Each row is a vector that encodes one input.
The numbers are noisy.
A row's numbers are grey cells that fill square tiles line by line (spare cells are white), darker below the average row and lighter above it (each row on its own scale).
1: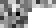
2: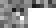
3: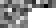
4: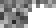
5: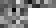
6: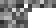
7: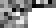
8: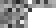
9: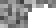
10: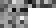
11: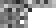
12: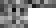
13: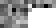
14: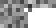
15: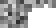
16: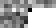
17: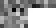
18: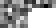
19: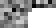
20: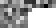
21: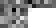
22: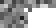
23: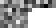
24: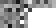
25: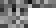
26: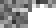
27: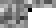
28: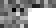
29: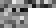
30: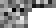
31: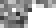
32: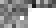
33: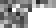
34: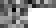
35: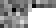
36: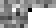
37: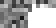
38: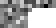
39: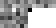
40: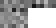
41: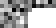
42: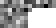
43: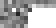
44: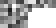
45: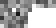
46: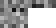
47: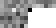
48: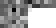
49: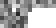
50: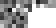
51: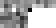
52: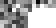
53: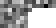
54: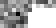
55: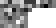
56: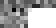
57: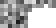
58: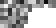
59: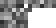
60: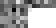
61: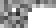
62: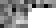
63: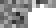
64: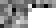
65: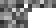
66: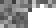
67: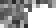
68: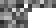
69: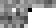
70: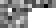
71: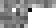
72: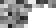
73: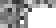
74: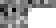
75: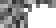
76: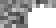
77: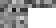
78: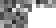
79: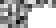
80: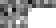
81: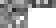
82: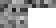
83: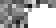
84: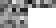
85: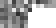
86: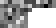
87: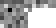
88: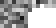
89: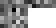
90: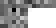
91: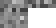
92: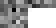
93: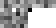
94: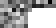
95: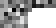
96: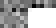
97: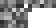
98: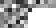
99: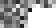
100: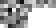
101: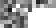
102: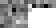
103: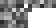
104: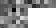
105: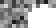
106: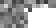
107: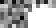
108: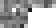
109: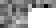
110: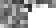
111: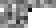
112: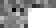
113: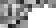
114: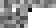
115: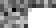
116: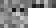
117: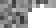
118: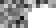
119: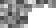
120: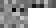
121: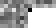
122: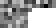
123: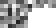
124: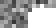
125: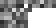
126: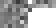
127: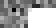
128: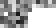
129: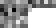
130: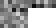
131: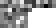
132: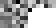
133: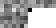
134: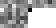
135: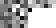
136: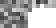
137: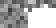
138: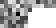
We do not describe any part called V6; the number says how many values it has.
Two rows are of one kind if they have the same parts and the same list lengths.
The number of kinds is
3.
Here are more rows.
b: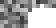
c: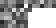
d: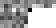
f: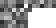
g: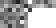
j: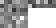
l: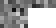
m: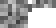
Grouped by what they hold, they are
b, d, g, m
c, f
j, l

